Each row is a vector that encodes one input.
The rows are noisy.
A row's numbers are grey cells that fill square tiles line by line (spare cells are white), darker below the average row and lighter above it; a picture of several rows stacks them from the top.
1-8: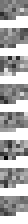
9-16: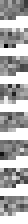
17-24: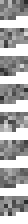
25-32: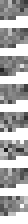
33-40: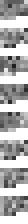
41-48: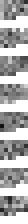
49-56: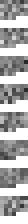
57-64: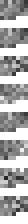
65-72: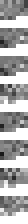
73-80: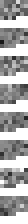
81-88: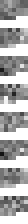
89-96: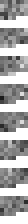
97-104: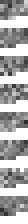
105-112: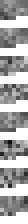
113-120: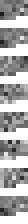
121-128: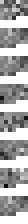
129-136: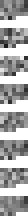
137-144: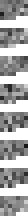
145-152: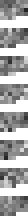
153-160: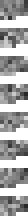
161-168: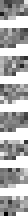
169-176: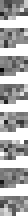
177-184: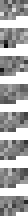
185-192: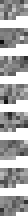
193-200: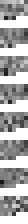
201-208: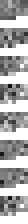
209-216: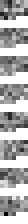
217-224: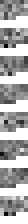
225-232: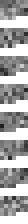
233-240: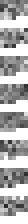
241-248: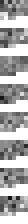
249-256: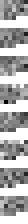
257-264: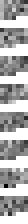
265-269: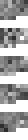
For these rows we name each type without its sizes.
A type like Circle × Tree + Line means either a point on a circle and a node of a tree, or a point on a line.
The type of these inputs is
Circle × (Tree + Unit).
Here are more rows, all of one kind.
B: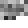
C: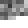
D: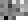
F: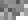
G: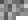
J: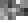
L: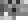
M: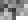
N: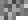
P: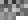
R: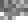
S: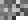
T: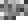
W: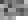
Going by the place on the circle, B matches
F, G, M and N.
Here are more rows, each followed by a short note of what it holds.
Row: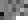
a point on a circle
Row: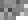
a point on a circle and a node of a tree
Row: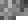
a point on a circle
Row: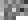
a point on a circle and a node of a tree
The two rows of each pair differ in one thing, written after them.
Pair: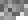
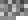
the node of the tree
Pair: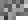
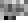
the node of the tree
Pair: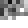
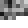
the node of the tree
